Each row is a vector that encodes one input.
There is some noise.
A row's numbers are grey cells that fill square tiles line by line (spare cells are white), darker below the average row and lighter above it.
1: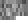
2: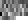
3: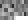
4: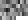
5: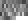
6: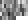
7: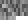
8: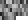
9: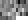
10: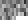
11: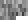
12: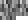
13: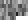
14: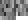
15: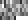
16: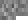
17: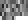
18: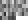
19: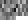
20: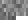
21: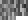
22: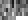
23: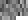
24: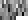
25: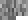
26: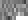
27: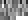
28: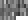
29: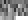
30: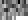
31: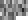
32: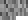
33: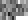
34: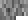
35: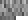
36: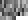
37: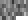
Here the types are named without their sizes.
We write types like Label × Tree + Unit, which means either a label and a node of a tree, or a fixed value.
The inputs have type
Bool × Bool × Bool + Line.
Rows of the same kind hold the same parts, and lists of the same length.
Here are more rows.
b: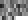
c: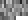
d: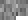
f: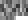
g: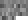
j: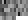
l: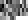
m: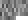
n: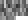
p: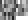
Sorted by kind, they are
b, c, d, g, m, p
f, j, l, n

